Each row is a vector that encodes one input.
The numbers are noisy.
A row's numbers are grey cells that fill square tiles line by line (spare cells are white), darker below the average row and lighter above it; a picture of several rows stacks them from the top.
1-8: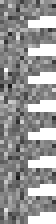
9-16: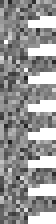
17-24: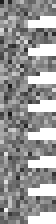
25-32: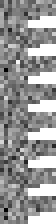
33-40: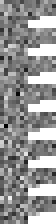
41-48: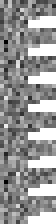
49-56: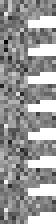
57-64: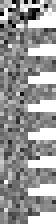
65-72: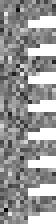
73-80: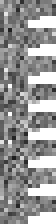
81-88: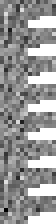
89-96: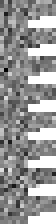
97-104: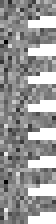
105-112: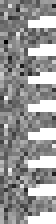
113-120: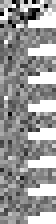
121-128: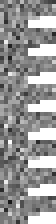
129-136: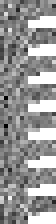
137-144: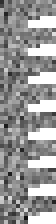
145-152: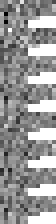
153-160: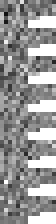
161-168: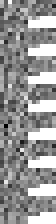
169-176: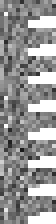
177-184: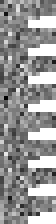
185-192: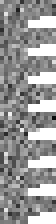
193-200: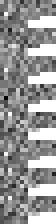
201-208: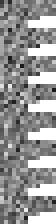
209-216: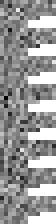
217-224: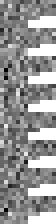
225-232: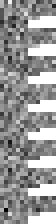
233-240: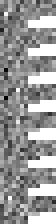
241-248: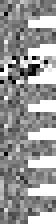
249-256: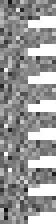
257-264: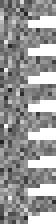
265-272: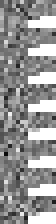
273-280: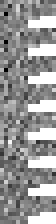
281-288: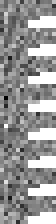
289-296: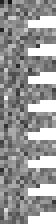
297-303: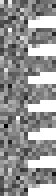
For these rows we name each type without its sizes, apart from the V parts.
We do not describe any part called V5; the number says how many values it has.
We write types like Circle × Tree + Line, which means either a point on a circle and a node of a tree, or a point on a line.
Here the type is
List(Bool × V5).
